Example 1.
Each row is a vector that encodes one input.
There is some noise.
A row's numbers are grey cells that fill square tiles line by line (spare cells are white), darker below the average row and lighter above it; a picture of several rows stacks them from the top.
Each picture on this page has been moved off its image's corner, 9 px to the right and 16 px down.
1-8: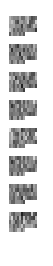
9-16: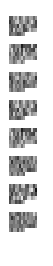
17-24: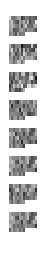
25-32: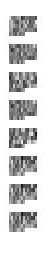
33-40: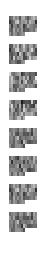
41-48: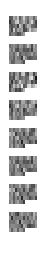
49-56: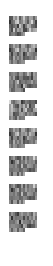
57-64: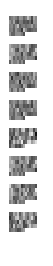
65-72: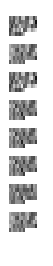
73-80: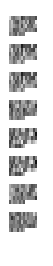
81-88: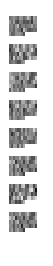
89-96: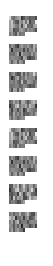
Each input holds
a point on a 10-point line.
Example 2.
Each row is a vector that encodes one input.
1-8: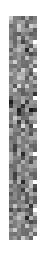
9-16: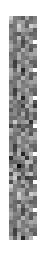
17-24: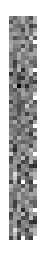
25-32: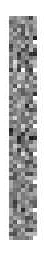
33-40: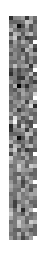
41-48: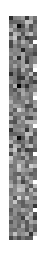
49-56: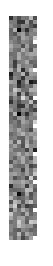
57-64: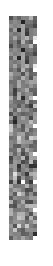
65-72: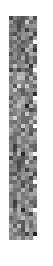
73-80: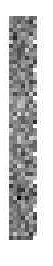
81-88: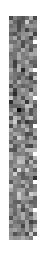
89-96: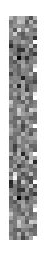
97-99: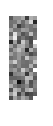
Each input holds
four true/false values.
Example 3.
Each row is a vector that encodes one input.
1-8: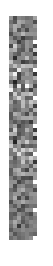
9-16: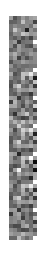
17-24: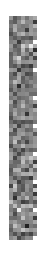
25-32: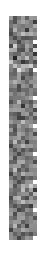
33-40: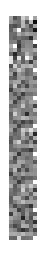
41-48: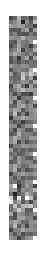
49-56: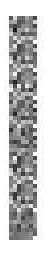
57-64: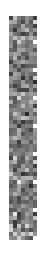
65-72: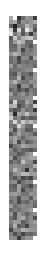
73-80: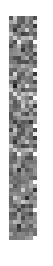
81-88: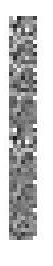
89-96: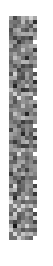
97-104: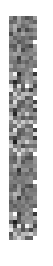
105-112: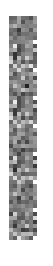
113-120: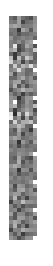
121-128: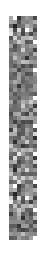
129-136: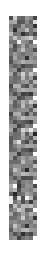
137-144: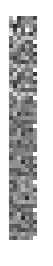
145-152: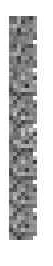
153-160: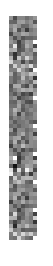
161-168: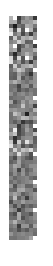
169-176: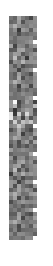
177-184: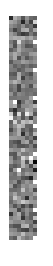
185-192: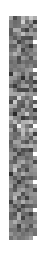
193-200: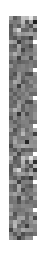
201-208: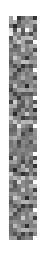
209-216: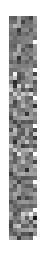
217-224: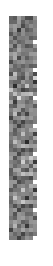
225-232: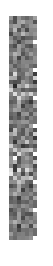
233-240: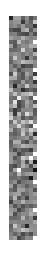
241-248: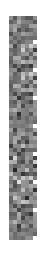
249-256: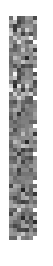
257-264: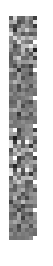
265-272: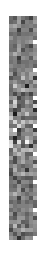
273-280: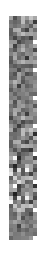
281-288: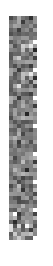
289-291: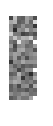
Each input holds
a point on a 19-point line.
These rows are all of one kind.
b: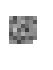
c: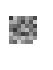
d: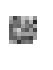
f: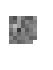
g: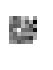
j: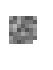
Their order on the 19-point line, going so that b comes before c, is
g, d, b, j, f, c.
